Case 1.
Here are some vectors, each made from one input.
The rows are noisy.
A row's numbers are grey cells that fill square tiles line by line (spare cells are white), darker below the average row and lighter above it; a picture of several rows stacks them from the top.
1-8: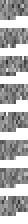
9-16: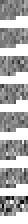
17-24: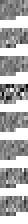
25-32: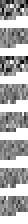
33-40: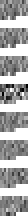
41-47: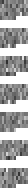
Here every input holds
either a fixed value, or a node of a 9-node tree.
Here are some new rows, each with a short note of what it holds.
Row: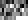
a fixed value
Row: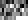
a fixed value
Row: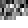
a fixed value
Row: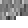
a node of a 9-node tree
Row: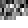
a fixed value
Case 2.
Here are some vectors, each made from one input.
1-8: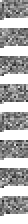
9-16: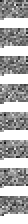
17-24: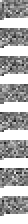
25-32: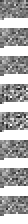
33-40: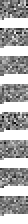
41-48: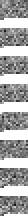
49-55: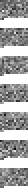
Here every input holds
one of 5 labels.
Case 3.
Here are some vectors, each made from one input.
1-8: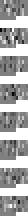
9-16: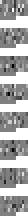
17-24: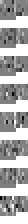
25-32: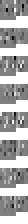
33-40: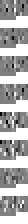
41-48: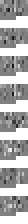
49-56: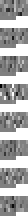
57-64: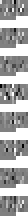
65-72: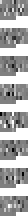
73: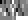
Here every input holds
either a fixed value, or a node of an 11-node tree.
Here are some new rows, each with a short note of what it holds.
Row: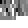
a fixed value
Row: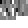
a fixed value
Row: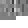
a node of an 11-node tree
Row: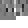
a node of an 11-node tree
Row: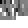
a fixed value
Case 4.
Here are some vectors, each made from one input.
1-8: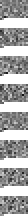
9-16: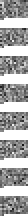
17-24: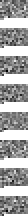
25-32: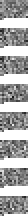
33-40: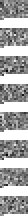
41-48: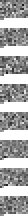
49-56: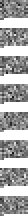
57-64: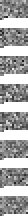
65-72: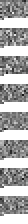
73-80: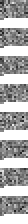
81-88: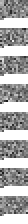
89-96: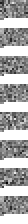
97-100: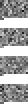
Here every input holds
a point on a 4-point line and a point on a 5-point line.
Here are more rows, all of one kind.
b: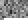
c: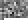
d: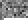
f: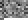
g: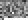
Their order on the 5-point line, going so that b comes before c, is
g, b, d, f, c.
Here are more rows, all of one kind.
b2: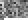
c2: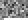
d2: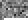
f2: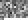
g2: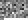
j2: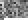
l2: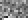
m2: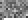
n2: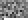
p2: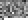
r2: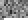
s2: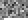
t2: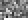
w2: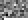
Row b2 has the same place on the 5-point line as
c2, j2, r2 and s2.
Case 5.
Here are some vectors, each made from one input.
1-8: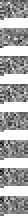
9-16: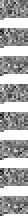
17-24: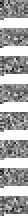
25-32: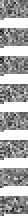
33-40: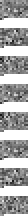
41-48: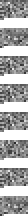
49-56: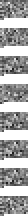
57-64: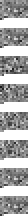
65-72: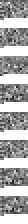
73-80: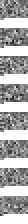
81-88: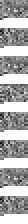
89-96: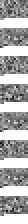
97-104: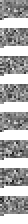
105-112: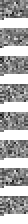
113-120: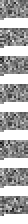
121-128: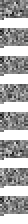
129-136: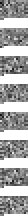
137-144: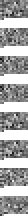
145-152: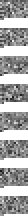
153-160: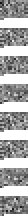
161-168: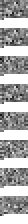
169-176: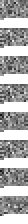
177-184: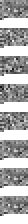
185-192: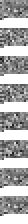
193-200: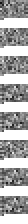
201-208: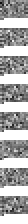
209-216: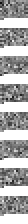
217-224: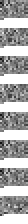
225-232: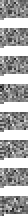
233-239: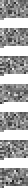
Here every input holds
a point on a 5-point line.
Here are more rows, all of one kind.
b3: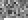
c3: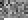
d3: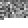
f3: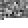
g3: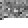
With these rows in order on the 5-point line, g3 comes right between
b3 and c3.
